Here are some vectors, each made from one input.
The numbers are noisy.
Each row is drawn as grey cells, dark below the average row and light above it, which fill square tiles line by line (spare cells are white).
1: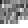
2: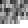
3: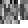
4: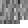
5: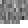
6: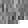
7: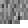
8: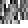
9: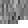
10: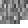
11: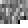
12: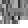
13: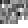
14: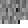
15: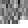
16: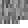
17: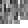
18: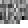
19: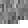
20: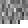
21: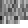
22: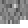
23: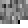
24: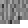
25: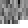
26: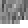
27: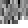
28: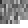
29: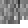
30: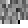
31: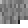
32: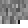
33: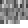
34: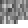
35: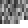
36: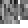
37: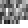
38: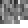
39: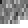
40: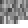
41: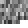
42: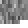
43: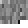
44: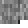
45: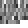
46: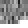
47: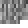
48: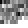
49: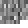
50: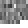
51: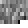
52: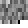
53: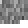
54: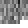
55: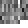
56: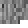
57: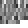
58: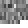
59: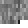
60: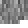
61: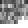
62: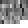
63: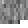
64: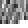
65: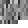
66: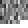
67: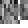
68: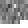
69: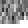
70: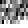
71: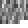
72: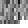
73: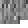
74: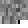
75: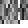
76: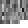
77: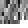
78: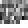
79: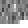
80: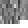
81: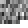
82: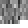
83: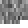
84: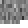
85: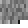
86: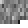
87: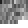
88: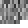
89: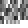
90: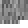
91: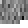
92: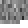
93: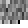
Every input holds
either a point on a 9-point circle and a true/false value, or a point on a 7-point line.
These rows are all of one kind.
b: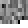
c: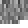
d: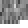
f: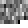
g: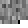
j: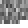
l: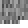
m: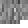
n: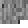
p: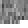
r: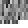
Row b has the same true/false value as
f, g, m and n.
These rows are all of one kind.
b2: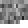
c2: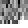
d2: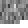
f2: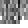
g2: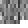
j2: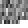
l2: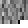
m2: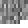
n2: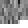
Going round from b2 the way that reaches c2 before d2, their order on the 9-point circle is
b2, j2, l2, m2, g2, f2, c2, n2, d2.
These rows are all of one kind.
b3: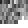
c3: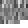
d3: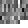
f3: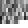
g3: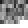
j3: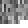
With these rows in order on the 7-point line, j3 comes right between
b3 and g3.
